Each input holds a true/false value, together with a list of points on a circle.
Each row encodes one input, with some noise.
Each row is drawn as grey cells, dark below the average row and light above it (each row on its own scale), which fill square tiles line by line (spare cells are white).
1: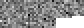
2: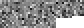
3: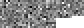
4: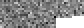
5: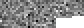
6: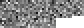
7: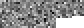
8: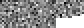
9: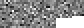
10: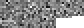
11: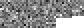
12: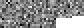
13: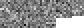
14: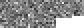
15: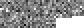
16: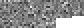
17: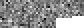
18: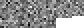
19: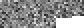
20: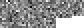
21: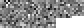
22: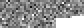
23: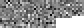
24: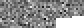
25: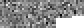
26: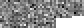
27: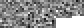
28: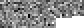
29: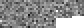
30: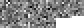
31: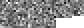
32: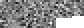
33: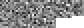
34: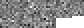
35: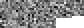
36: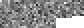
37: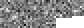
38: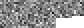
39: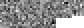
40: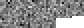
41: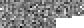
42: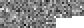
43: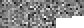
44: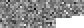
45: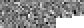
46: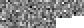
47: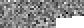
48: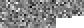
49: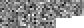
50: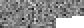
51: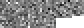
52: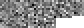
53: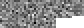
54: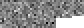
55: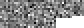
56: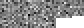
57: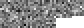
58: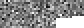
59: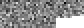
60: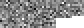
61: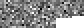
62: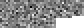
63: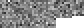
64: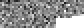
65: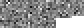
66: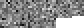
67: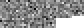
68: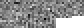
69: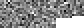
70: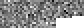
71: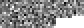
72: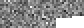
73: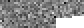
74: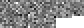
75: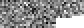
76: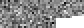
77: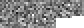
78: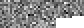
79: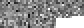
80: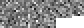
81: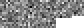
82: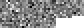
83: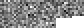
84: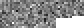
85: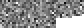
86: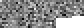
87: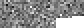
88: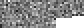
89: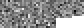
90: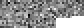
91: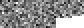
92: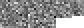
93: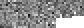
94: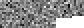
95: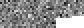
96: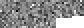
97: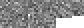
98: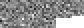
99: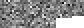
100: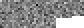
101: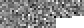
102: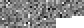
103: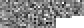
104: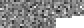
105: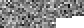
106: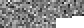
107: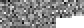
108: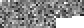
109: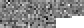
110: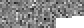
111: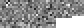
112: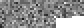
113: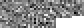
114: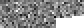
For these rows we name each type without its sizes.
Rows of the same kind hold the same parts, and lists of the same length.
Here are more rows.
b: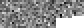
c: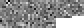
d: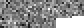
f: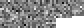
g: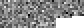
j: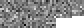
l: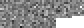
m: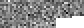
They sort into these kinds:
b, d
c, g, m
f, j, l

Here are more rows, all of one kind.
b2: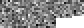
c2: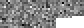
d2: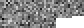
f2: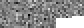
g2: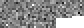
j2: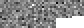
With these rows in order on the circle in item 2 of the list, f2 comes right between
g2 and j2.
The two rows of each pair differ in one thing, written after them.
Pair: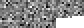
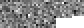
the true/false value
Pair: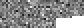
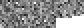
the true/false value
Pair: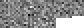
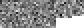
the true/false value
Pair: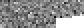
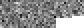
the place on the circle in item 2 of the list
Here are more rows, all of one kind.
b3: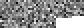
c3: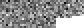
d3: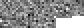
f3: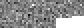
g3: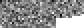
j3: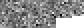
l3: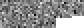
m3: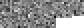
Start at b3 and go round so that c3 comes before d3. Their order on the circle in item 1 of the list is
b3, f3, c3, l3, m3, j3, g3, d3.
